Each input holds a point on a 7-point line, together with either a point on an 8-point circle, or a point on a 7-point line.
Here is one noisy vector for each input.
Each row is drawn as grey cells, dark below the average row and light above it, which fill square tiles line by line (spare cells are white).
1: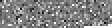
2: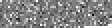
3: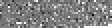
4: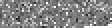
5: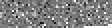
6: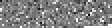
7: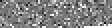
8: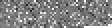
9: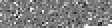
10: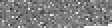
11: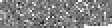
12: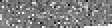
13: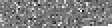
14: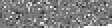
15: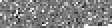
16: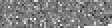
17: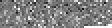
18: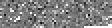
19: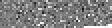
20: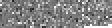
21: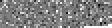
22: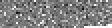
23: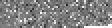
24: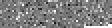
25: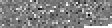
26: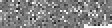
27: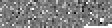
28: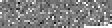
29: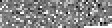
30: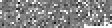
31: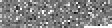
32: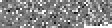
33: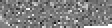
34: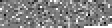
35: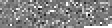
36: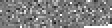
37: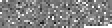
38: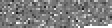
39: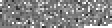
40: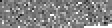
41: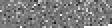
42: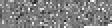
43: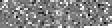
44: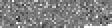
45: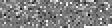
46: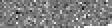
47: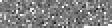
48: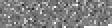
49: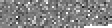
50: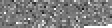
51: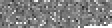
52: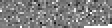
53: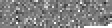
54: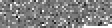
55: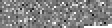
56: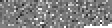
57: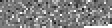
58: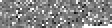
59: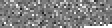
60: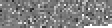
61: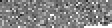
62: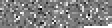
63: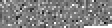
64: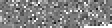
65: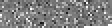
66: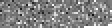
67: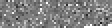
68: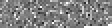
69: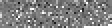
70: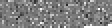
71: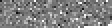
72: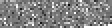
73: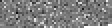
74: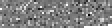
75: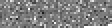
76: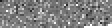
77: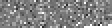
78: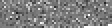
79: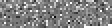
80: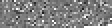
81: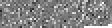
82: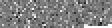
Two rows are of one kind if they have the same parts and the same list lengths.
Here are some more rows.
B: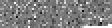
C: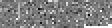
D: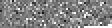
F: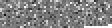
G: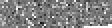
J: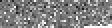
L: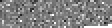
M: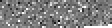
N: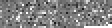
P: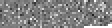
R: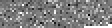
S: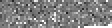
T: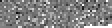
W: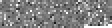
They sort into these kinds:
B, C, F, G, M, N, R, W
D, J, L, P, S, T

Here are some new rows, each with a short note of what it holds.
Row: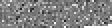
a point on each of two 7-point lines
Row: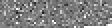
a point on each of two 7-point lines
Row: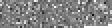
a point on each of two 7-point lines
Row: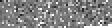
a point on each of two 7-point lines
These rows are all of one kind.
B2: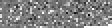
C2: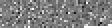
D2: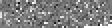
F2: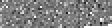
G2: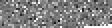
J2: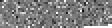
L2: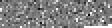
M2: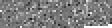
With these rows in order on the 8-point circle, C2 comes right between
F2 and J2.
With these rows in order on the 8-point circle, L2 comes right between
B2 and M2.
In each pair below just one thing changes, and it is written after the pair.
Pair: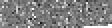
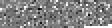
the place on the 8-point circle
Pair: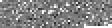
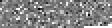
the place on the 7-point line
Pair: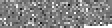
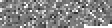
the place on the 8-point circle
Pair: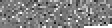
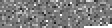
the place on the 7-point line
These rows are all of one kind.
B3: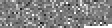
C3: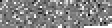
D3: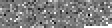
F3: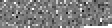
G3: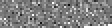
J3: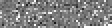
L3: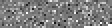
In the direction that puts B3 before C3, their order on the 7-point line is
D3, J3, L3, B3, G3, C3, F3.
